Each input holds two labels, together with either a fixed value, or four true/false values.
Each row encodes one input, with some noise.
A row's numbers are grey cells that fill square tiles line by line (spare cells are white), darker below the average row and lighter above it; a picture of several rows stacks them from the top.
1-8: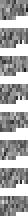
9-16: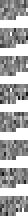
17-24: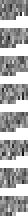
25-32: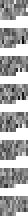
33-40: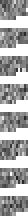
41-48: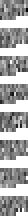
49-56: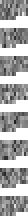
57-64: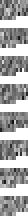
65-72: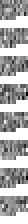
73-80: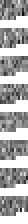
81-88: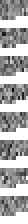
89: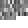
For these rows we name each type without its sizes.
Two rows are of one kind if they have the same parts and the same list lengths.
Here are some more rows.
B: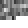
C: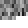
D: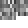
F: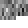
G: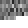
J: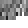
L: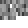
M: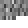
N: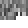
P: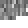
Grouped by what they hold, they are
B, C, D, F, G, L, M, P
J, N

